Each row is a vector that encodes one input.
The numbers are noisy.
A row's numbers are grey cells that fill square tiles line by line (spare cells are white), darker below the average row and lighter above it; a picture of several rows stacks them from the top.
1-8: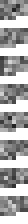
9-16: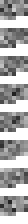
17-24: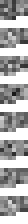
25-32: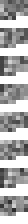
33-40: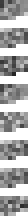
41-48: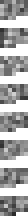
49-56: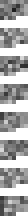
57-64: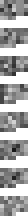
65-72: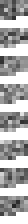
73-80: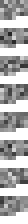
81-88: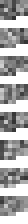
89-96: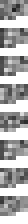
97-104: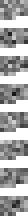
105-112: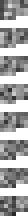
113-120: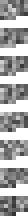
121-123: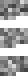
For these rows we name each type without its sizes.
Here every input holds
a label.
